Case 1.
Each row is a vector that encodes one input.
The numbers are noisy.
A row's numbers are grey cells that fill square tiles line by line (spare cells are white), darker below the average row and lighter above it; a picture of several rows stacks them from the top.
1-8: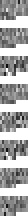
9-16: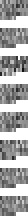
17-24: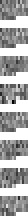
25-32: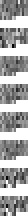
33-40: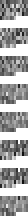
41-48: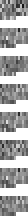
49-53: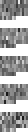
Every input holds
a node of a 7-node tree and a true/false value.
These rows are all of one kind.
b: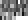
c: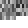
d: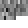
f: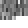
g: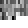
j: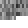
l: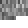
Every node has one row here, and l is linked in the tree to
d, f and j.
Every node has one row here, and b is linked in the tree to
f.
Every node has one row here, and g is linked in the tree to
d.
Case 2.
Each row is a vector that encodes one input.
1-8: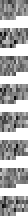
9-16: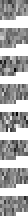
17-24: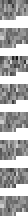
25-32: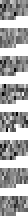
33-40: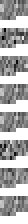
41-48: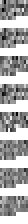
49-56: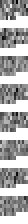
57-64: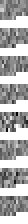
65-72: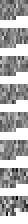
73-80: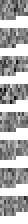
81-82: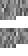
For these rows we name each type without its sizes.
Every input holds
either a label, or a node of a tree.
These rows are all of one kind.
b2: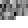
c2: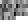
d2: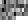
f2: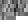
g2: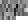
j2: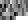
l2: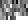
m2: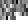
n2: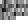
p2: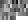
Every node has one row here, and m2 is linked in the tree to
l2.
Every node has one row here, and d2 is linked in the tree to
n2.
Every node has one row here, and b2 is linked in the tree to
c2 and j2.
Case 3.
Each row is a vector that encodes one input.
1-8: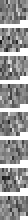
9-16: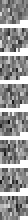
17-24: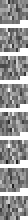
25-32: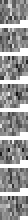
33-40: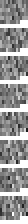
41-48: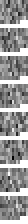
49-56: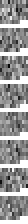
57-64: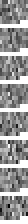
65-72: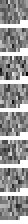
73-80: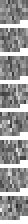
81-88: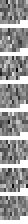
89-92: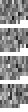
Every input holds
a node of a 9-node tree and a true/false value.
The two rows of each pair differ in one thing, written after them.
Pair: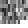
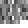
the node of the tree
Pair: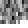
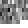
the true/false value
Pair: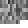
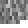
the true/false value
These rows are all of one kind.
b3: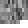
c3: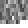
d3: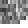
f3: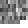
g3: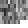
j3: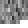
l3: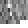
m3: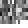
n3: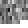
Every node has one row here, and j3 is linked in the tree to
b3, c3 and l3.
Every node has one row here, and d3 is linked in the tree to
c3, f3 and g3.
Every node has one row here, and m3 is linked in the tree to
n3.
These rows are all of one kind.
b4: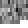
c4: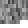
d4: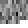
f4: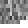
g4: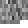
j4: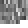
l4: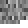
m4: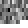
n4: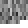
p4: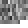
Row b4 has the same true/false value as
c4 and g4.
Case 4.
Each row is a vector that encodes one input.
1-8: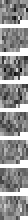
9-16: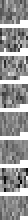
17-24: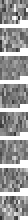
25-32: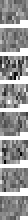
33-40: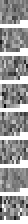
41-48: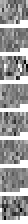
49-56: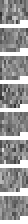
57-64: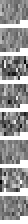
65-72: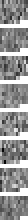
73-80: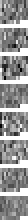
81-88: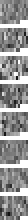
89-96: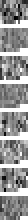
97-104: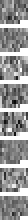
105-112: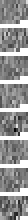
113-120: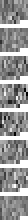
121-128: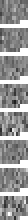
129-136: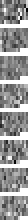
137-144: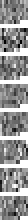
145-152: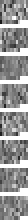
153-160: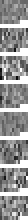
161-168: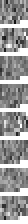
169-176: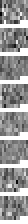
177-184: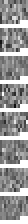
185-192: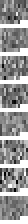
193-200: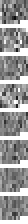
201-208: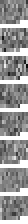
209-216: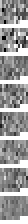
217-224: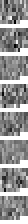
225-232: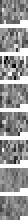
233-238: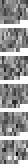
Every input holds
a point on a 10-point line and a true/false value.
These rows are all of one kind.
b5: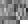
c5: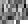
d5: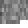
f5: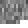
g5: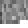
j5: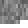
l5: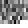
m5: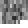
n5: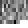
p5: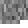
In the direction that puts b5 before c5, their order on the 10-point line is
m5, b5, f5, n5, g5, j5, d5, p5, c5, l5.
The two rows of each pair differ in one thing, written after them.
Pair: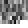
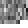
the place on the 10-point line
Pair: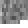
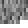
the true/false value
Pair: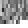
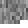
the place on the 10-point line
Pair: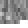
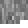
the true/false value
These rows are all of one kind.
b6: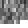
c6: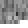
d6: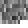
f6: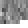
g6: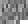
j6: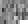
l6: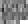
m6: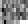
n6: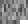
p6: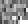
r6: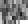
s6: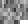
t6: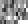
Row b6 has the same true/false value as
n6 and p6.
